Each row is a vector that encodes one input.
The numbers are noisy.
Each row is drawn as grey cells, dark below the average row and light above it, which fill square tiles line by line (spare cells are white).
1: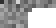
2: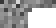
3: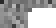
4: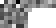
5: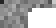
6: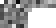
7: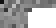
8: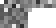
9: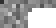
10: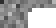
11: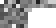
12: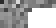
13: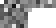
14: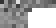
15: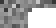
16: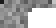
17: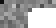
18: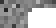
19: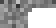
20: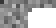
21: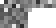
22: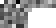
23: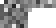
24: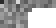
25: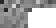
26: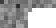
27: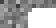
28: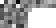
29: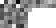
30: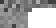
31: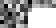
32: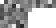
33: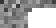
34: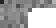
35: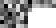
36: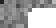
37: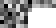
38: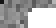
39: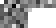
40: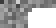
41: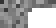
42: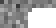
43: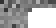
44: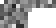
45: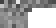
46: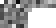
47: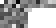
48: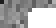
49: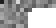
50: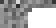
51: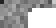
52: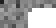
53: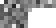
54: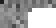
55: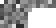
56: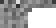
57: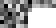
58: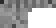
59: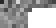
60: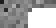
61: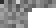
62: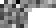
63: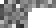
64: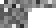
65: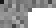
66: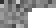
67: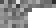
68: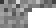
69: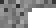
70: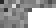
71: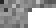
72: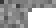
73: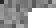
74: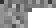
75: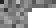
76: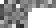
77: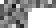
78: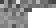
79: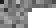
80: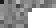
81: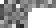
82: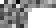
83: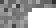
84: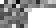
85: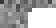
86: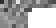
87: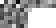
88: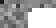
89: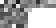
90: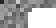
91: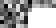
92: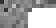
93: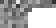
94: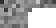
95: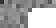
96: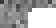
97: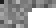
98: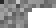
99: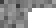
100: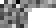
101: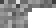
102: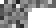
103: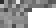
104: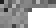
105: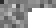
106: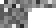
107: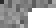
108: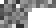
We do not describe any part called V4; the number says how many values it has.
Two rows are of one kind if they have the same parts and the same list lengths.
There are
3 kinds of row.
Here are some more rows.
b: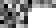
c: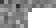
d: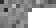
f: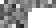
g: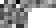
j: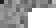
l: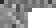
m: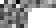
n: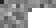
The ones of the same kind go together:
b
c, d, j, l, n
f, g, m

